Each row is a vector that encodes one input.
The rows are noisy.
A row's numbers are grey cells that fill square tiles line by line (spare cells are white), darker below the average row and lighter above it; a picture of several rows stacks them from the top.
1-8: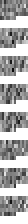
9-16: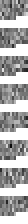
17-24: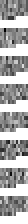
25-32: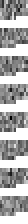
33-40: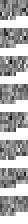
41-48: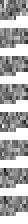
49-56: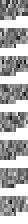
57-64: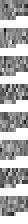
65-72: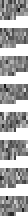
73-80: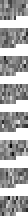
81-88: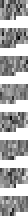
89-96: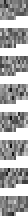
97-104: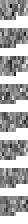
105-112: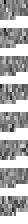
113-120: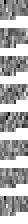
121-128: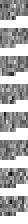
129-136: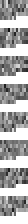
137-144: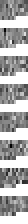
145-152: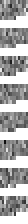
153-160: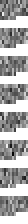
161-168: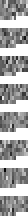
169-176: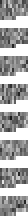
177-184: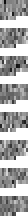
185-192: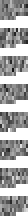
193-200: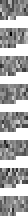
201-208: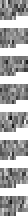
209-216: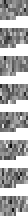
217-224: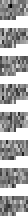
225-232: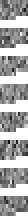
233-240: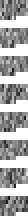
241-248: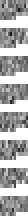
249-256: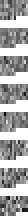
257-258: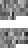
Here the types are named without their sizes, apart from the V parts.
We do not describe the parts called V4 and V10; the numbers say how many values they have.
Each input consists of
a value of V4, together with either a point on a line and a true/false value, or a value of V10.
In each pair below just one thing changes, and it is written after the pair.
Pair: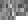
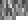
the value of V4
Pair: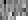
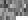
the value of V4
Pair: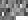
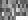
the value of V10
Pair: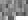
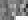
the value of V10
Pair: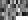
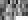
the value of V4
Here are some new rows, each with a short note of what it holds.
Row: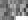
a value of V4 and a value of V10
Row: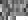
a value of V4 and a value of V10
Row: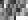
a point on a line, a true/false value and a value of V4
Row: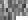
a point on a line, a true/false value and a value of V4
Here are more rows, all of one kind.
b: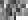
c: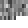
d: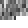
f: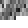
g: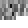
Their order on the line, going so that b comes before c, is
b, c, g, d, f.
